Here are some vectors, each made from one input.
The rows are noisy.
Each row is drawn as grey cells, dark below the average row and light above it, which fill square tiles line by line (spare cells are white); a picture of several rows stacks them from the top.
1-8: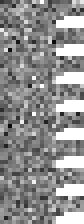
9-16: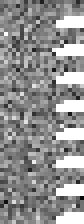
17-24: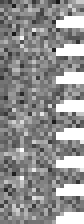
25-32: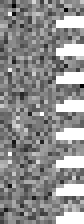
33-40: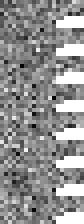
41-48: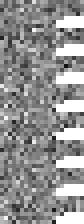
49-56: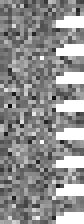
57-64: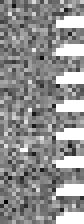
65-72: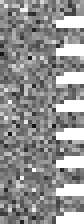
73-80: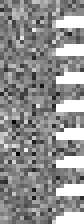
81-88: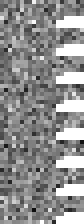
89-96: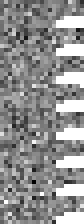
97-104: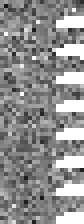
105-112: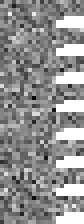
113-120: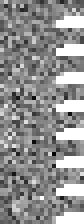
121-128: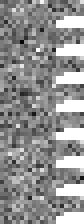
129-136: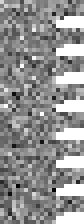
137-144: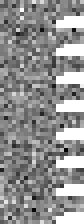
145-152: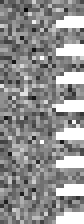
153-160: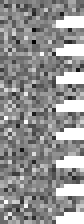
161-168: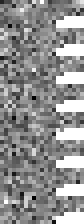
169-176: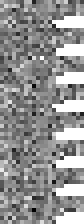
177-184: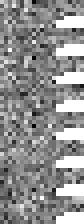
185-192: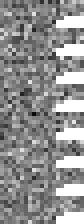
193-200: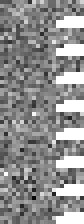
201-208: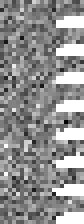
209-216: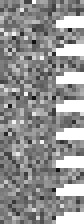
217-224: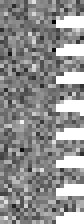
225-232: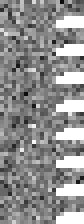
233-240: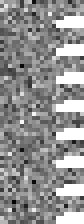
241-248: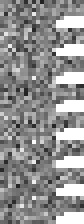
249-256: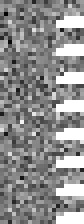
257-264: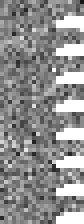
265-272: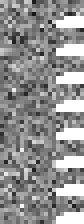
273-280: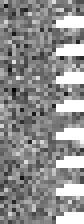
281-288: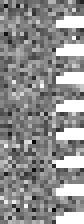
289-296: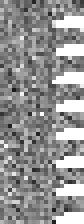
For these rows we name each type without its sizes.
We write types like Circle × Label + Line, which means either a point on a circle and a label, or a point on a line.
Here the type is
(Circle + Unit) × List(Line).
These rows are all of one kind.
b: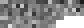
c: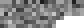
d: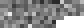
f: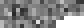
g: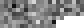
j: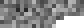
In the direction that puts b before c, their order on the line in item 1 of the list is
j, b, c, f, d, g.
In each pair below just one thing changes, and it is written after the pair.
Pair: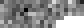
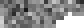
the place on the line in item 2 of the list
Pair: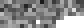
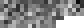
the place on the line in item 1 of the list
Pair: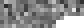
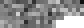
the place on the circle
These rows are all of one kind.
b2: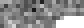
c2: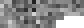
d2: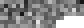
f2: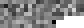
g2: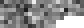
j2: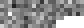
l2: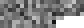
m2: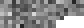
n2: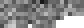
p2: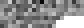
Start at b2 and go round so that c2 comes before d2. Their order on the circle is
b2, f2, n2, p2, c2, m2, g2, j2, l2, d2.
